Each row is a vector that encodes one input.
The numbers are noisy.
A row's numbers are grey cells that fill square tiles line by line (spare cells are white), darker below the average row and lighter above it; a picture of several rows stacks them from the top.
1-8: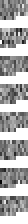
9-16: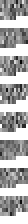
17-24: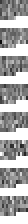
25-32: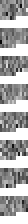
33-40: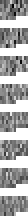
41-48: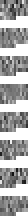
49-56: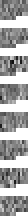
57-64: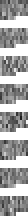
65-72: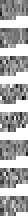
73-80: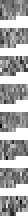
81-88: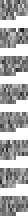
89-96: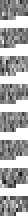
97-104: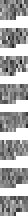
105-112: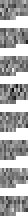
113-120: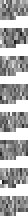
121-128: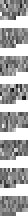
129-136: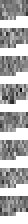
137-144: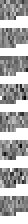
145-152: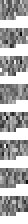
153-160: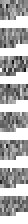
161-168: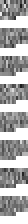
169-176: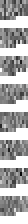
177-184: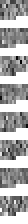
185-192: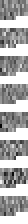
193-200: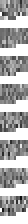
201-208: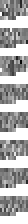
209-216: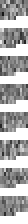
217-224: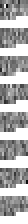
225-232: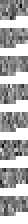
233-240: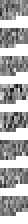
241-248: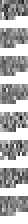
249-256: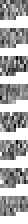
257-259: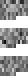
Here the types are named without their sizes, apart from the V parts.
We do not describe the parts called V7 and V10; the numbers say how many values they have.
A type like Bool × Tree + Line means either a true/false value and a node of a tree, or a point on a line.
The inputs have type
((Bool × Bool × Bool × Bool + Unit) × V10 + Line) × V7.
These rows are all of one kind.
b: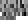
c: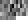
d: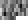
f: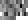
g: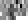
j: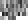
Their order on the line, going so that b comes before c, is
b, c, g, f, j, d.
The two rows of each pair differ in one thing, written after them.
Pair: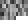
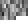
the value of V10
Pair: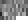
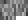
one of the four true/false values
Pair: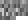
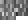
the value of V10
